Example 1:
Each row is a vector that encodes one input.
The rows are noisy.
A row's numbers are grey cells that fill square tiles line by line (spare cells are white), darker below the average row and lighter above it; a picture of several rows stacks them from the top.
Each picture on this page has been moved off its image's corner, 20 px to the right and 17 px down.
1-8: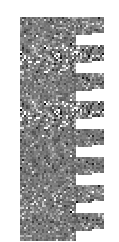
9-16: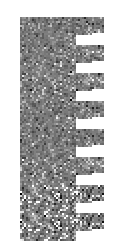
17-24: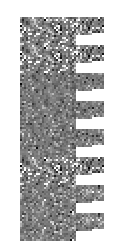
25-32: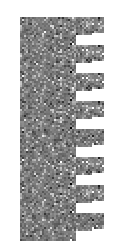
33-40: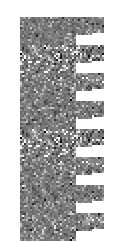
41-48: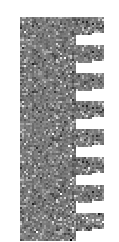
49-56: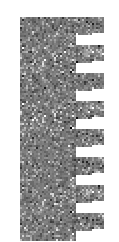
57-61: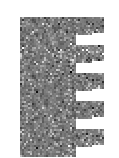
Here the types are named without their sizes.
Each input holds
a list of points on a line.
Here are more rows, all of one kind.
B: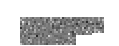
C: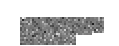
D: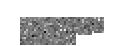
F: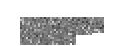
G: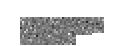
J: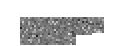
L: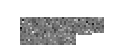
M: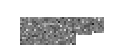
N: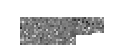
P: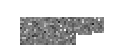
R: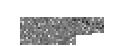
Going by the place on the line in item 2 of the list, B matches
D, G, L and P.
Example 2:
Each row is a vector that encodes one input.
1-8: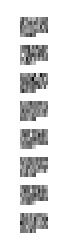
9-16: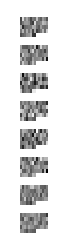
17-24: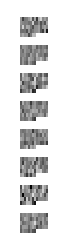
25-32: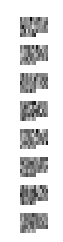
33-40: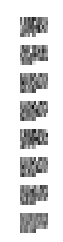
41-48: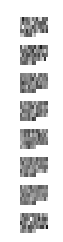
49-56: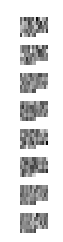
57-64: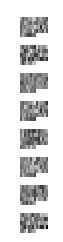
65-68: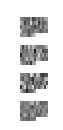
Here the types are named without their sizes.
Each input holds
either a point on a circle, or three true/false values.
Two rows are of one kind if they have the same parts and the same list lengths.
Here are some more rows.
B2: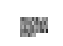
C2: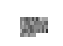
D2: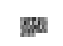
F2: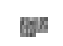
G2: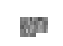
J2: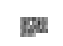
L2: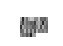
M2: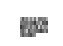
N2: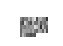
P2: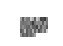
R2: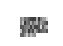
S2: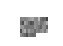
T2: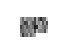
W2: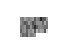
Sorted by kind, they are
B2, C2, D2, J2, R2
F2, G2, L2, M2, N2, P2, S2, T2, W2

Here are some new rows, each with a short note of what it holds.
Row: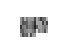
three true/false values
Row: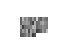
three true/false values
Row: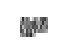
three true/false values
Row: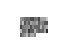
a point on a circle
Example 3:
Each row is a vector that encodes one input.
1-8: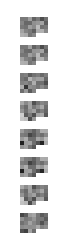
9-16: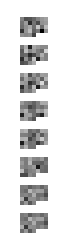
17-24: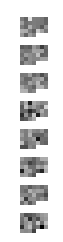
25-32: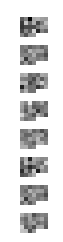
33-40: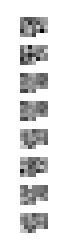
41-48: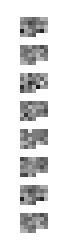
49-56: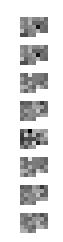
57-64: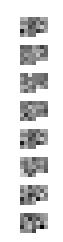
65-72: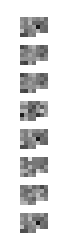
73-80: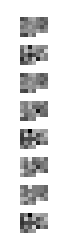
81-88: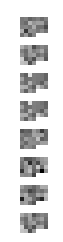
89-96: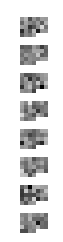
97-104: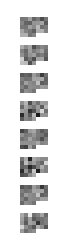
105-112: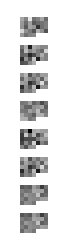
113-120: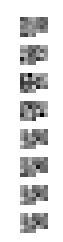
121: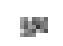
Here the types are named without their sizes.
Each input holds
either a point on a line, or three true/false values.
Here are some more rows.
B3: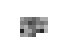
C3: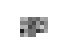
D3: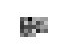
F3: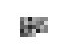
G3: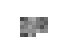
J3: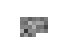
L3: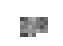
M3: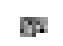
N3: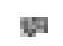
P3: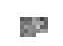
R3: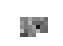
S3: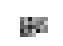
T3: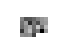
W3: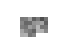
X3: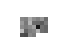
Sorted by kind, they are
B3, C3, D3, F3, M3, S3, T3
G3, J3, L3, N3, P3, R3, W3, X3

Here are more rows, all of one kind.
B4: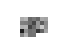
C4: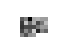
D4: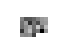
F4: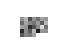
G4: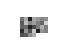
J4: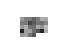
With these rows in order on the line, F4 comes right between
B4 and G4.
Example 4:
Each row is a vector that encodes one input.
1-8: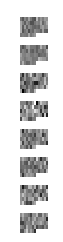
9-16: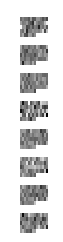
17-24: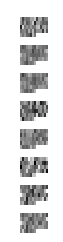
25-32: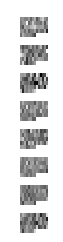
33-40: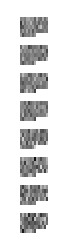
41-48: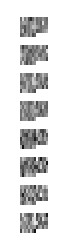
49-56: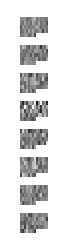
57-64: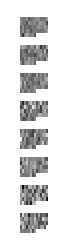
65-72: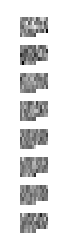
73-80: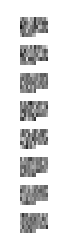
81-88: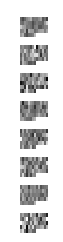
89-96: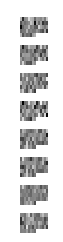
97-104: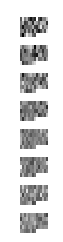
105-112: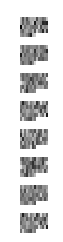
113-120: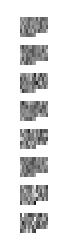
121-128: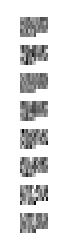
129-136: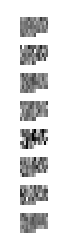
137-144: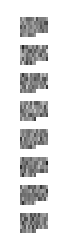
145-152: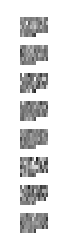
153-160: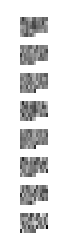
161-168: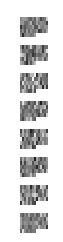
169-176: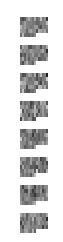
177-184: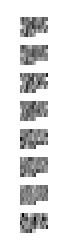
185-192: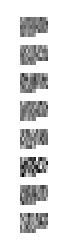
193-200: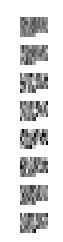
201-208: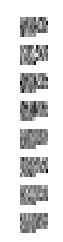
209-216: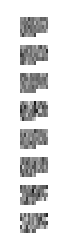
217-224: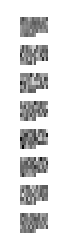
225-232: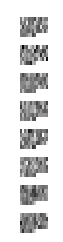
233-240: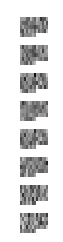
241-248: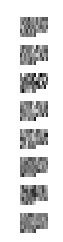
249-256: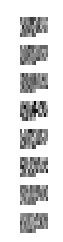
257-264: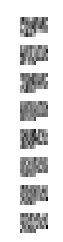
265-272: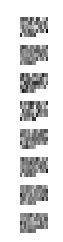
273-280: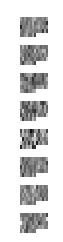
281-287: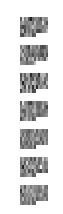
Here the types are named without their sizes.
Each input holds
either a point on a circle, or a fixed value, or three true/false values.
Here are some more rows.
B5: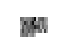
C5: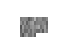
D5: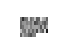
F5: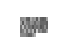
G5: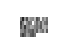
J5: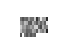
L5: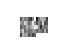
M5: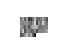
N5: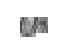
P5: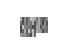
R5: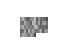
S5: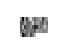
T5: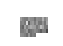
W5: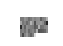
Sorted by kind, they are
B5, D5, J5, N5, T5
C5, F5, L5, M5, P5, R5, W5
G5, S5

